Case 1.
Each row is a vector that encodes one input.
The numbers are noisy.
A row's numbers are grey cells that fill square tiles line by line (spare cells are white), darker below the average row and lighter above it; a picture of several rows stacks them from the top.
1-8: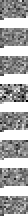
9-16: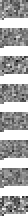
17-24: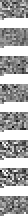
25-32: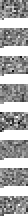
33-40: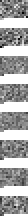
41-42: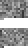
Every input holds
a point on a 9-point circle.
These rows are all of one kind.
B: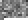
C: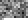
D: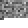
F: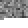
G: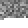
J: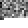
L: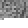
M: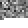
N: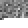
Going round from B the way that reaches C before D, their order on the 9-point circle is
B, G, L, C, F, D, J, M, N.
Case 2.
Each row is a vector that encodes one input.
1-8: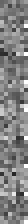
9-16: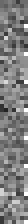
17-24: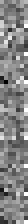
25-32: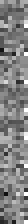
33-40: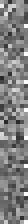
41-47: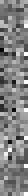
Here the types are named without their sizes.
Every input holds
a point on a line.
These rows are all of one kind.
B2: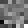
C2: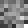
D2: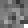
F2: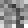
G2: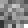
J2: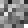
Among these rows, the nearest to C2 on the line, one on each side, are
B2 and G2.
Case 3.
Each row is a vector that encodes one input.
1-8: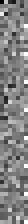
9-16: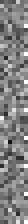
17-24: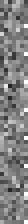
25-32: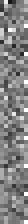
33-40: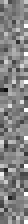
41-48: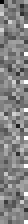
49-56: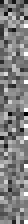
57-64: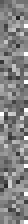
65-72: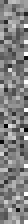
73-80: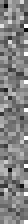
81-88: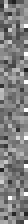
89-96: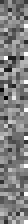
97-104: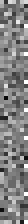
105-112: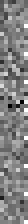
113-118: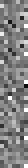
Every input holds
one of 12 labels.
